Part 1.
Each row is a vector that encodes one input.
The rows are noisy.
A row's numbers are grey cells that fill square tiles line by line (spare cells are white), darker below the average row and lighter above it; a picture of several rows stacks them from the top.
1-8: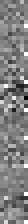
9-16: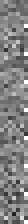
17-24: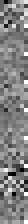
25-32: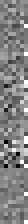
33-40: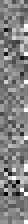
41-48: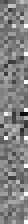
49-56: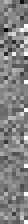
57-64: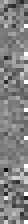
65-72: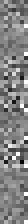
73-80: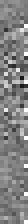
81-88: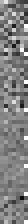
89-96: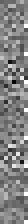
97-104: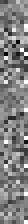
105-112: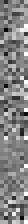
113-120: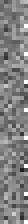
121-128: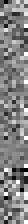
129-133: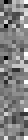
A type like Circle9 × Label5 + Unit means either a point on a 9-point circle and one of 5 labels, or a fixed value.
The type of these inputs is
Bool × Line5.
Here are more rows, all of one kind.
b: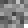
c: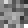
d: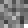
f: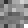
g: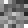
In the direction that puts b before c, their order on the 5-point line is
b, d, c, g, f.
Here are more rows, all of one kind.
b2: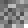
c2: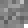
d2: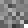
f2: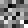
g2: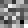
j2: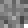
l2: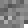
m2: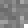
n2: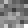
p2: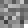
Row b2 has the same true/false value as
f2, l2, m2 and n2.
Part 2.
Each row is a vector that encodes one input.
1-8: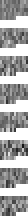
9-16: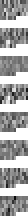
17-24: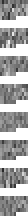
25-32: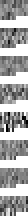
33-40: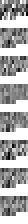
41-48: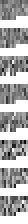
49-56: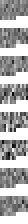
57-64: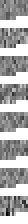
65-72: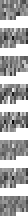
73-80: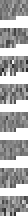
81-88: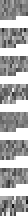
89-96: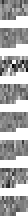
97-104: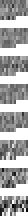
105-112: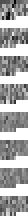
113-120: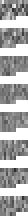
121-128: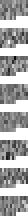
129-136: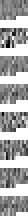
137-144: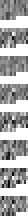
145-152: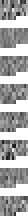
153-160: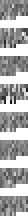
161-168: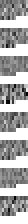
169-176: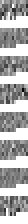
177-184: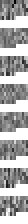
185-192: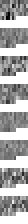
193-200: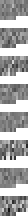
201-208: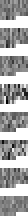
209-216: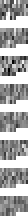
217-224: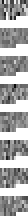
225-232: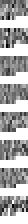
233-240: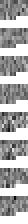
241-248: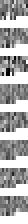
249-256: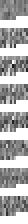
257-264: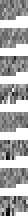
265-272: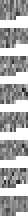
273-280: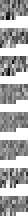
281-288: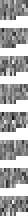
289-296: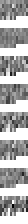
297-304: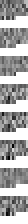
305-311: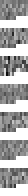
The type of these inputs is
Bool × Tree19.
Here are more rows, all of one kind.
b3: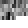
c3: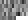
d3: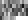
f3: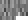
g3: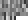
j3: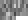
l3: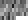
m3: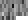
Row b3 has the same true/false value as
f3 and g3.
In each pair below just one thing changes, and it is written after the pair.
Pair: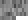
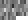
the true/false value
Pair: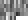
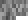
the true/false value
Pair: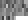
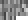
the true/false value
